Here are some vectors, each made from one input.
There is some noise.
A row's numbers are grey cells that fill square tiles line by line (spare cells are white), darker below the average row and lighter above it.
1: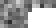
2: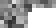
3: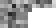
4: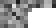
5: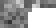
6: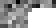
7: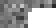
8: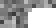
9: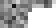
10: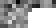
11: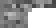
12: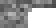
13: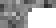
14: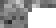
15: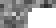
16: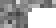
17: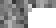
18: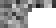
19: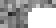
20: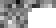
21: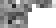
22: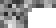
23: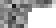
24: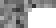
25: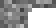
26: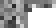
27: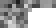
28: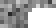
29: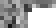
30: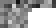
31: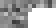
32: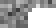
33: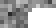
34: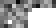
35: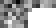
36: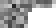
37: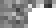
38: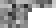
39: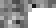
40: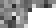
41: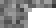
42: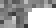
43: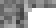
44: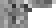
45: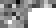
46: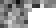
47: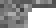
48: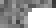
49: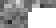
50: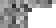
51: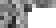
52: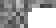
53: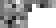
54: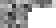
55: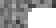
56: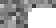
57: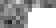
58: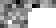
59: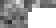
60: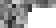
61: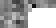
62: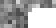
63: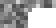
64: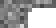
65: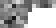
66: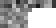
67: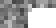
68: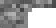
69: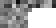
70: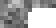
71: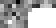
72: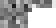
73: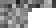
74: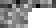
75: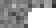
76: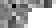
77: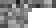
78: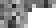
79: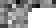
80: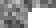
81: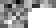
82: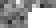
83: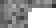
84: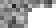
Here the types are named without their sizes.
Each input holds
a point on each of three lines and four true/false values.
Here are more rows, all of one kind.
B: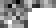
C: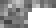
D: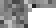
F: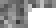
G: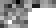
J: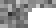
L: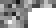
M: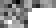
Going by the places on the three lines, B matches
G and M.
